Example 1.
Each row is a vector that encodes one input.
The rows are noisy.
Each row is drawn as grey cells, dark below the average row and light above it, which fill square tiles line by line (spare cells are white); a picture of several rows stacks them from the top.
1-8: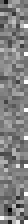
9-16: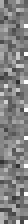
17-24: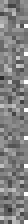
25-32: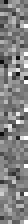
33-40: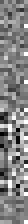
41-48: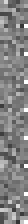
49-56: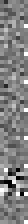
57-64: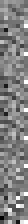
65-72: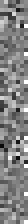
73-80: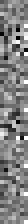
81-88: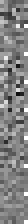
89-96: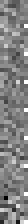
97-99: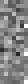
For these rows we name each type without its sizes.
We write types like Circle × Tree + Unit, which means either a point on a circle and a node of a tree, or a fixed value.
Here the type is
List(Line).
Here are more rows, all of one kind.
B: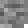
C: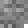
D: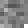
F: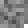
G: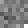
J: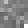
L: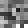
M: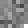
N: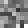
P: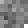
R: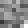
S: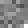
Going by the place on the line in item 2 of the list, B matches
D and F.
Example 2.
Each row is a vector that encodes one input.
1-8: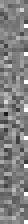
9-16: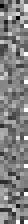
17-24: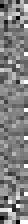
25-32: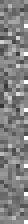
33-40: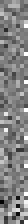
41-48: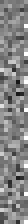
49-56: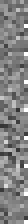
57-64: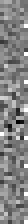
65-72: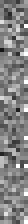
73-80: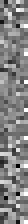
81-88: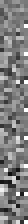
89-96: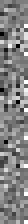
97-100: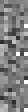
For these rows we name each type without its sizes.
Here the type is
List(Line).
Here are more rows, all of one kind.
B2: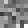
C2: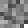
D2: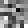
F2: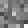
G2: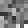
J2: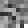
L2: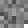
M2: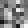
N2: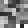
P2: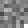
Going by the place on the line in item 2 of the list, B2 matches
G2 and L2.
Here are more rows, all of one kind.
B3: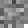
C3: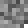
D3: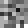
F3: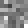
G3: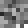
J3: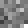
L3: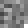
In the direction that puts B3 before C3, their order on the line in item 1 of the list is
F3, D3, L3, B3, G3, J3, C3.
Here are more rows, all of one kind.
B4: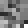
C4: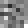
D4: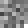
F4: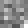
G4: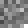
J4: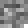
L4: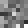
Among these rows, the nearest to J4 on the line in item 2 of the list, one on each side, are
B4 and F4.
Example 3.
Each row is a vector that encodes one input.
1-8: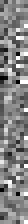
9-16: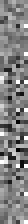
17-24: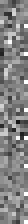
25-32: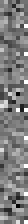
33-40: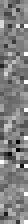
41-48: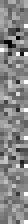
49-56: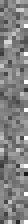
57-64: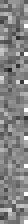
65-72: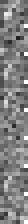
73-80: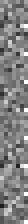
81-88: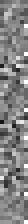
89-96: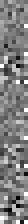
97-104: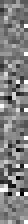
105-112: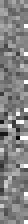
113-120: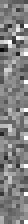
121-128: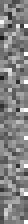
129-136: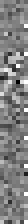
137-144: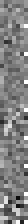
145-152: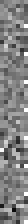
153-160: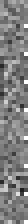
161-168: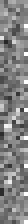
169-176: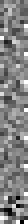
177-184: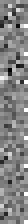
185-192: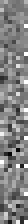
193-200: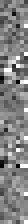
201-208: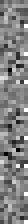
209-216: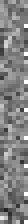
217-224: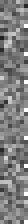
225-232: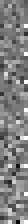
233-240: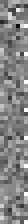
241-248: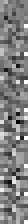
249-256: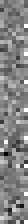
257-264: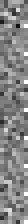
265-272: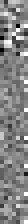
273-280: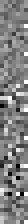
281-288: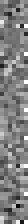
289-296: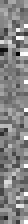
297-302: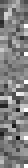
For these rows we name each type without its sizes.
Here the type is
Line × (Tree + Unit).
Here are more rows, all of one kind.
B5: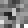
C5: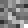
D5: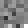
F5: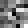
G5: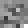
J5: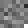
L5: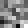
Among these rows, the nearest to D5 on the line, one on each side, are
G5 and L5.
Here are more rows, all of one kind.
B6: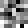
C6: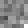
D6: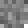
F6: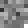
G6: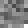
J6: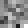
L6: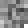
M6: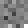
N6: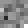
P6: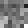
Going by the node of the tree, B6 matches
C6, D6, J6 and N6.
